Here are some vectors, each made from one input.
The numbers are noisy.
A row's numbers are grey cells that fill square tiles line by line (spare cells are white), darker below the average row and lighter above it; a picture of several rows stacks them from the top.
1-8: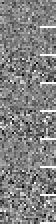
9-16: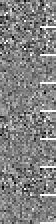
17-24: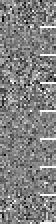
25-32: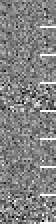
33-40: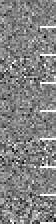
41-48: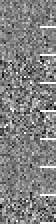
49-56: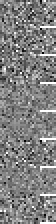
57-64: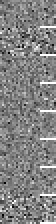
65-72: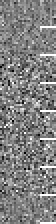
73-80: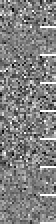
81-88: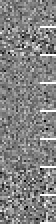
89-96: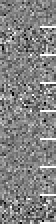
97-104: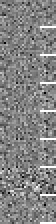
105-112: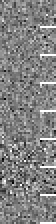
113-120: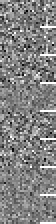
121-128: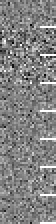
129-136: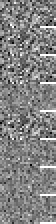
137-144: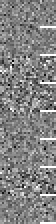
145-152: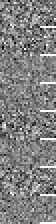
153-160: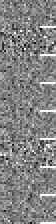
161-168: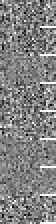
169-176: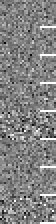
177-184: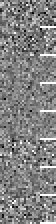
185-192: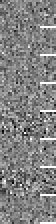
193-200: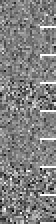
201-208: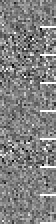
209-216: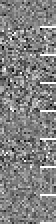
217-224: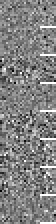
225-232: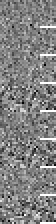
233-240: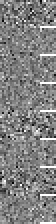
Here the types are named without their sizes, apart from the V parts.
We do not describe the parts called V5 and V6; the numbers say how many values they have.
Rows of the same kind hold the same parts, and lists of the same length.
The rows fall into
4 kinds.
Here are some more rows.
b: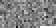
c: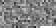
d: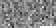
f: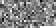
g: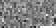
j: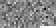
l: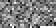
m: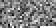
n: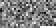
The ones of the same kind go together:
b, j
c, d, g
f
l, m, n

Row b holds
a node of a tree.
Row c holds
a node of a tree and three true/false values.
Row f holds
a label and a value of V5.
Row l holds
a value of V6.
